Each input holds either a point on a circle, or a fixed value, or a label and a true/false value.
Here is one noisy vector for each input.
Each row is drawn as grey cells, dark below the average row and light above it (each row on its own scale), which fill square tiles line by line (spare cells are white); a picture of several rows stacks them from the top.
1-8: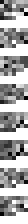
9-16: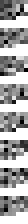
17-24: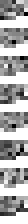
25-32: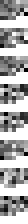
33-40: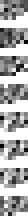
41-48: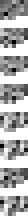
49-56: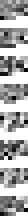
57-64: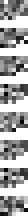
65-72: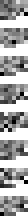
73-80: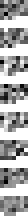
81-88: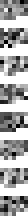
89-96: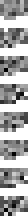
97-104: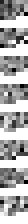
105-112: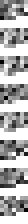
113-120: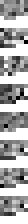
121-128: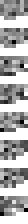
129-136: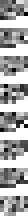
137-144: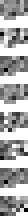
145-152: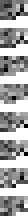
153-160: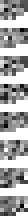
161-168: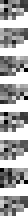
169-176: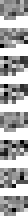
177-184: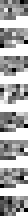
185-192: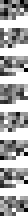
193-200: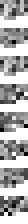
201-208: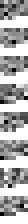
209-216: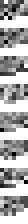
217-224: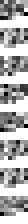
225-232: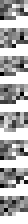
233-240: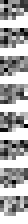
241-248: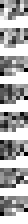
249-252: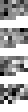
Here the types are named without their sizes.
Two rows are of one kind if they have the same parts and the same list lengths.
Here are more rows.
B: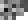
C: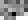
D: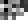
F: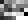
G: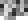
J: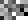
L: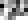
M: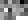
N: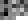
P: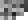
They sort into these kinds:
B, C, D, G, L, N, P
F, J
M

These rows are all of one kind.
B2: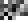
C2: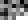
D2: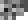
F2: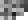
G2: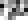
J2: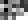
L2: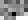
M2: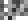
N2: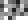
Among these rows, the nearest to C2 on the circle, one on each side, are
B2 and J2.
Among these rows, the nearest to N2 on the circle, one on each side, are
G2 and M2.
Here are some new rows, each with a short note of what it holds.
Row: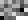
a label and a true/false value
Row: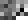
a label and a true/false value
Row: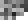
a point on a circle
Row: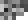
a point on a circle
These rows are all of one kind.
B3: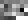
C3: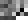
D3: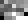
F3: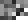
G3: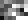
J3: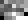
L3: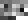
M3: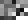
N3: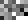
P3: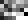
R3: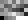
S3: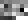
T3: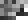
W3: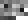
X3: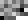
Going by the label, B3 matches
L3, P3, S3 and W3.
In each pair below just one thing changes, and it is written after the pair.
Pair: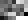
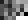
the label
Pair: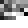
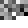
the label
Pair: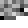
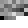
the true/false value
